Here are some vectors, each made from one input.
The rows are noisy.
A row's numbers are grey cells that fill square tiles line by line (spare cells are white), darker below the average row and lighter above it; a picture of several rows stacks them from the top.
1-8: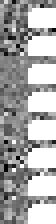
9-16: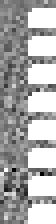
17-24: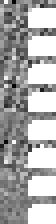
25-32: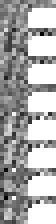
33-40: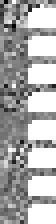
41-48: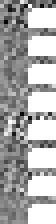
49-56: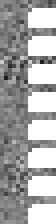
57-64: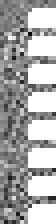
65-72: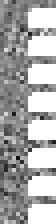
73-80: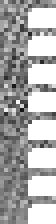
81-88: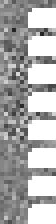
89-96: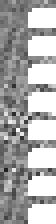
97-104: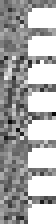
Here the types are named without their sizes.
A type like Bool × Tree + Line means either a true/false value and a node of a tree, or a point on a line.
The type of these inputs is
Line × (Tree + Unit).
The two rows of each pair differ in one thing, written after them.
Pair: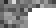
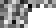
the node of the tree
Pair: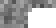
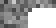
the place on the line
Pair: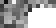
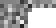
the node of the tree
